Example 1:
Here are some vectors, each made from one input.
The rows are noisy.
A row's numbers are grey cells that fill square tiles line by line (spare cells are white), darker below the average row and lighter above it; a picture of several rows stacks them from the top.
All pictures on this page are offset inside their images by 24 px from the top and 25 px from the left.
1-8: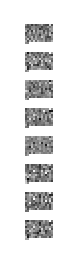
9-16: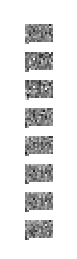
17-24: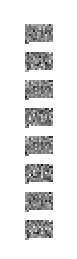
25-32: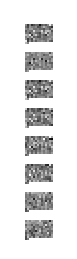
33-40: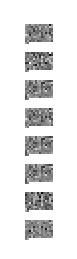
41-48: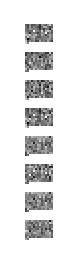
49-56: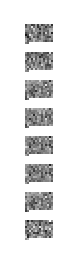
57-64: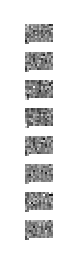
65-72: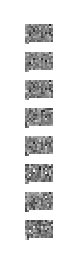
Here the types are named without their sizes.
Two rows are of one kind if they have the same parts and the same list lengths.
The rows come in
2 kinds.
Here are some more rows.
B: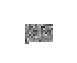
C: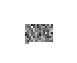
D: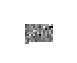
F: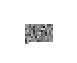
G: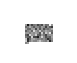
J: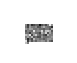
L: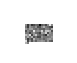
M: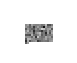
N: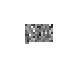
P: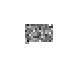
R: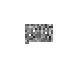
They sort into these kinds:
B, F, M
C, D, G, J, L, N, P, R

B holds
a label.
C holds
a label and a node of a tree.
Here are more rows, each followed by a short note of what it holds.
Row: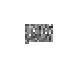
a label and a node of a tree
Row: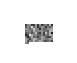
a label and a node of a tree
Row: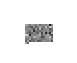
a label
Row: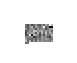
a label and a node of a tree
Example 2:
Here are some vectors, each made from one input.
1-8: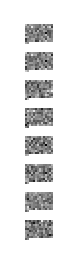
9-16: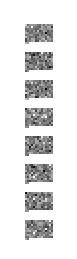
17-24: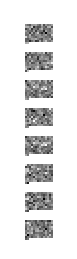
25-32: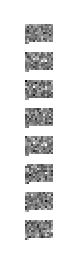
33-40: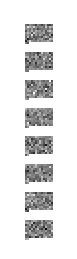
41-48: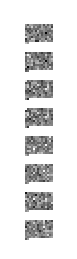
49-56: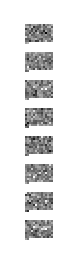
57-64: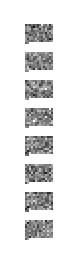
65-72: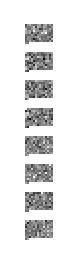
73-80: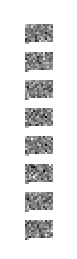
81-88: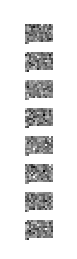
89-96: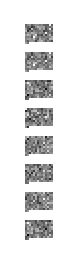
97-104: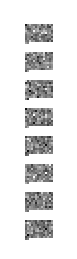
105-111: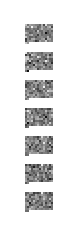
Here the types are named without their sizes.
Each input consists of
a label, together with either a fixed value, or a node of a tree.
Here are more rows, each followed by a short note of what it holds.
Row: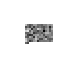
a label
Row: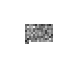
a label and a node of a tree
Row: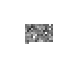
a label and a node of a tree
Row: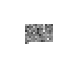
a label and a node of a tree
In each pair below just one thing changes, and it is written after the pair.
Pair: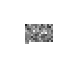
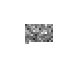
the node of the tree
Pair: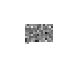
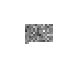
the label
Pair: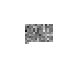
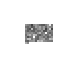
the label
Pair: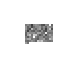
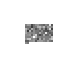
the node of the tree
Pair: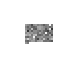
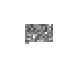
the node of the tree
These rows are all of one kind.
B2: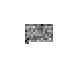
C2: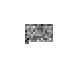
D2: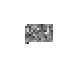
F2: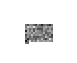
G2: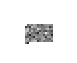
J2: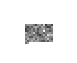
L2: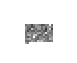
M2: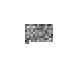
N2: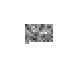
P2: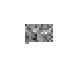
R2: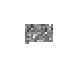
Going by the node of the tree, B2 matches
C2, D2, L2 and R2.
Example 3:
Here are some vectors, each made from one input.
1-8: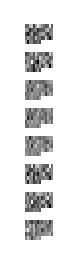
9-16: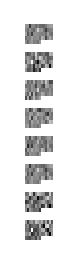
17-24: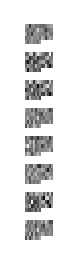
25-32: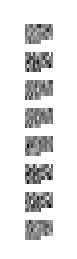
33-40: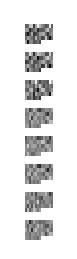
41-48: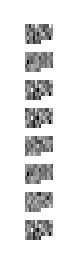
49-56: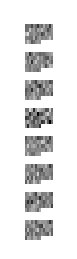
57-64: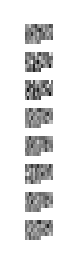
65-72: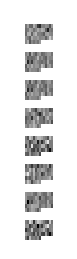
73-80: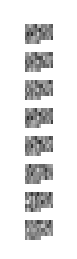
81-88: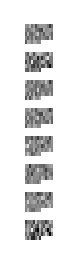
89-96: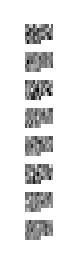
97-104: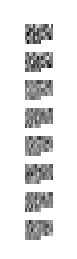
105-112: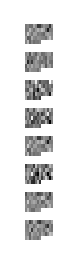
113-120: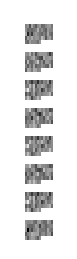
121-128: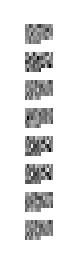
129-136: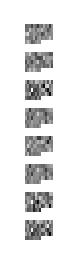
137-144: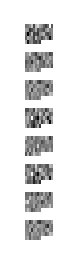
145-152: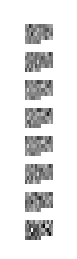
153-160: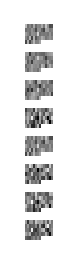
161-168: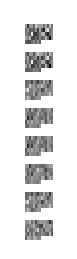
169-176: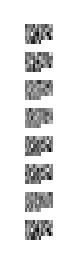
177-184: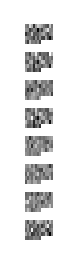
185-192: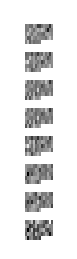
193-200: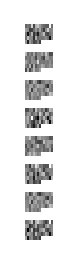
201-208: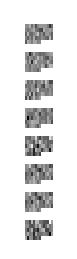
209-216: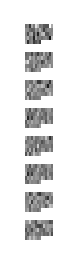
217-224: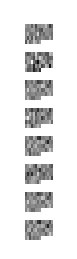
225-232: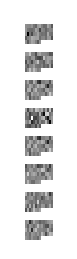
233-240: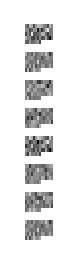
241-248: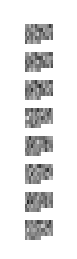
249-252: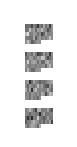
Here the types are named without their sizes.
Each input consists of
a point on a line and a true/false value.
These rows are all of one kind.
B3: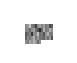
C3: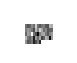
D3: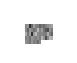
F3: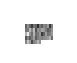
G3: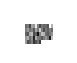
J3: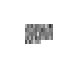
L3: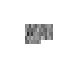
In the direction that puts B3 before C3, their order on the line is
J3, B3, L3, D3, G3, C3, F3.
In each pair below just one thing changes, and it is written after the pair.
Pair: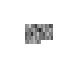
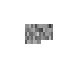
the place on the line
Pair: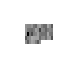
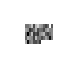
the true/false value
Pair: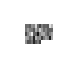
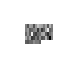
the place on the line
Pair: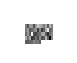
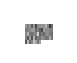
the true/false value
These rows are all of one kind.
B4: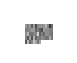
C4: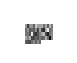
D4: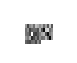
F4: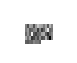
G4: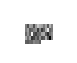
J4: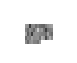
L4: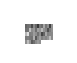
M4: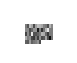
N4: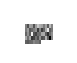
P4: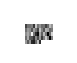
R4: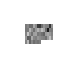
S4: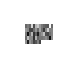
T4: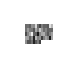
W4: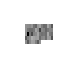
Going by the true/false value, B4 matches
J4, L4, R4 and W4.
